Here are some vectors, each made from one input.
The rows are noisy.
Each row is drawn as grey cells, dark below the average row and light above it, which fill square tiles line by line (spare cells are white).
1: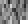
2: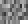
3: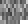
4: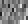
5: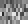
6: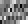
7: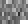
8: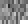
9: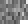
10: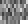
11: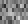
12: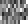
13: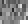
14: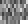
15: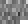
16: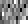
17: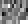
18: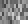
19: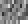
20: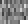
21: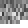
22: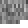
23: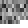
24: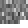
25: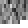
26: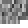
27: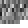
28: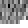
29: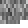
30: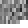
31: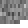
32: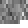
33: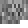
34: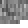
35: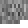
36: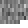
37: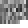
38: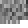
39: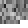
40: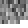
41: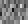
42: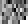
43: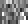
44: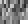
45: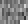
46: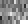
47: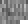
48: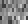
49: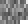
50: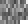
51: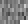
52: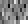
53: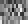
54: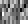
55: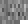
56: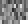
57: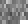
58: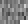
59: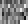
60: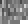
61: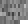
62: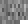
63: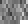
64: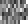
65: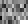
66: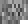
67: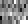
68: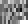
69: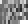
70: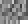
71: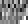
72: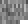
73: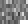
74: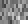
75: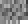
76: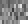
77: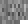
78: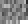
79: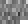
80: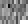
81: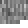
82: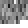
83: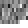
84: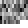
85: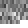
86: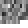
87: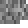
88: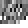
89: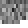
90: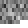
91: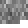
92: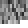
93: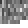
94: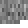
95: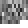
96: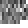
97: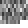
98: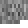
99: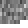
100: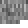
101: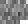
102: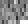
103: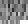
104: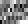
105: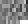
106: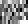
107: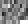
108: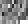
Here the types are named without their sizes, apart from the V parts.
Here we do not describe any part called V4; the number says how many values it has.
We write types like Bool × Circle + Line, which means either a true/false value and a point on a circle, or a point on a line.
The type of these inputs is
Bool × Bool × Bool + List(Line) + V4 × V4.
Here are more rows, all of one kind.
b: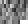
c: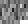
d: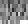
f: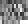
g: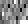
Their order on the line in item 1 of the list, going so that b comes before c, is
b, c, f, d, g.
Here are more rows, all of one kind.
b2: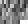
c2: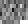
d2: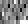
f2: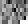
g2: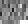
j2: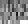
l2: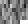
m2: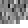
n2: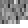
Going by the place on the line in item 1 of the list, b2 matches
f2 and l2.
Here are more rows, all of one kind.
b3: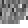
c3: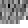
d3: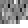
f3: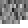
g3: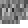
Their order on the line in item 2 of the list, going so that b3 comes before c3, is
b3, c3, f3, d3, g3.
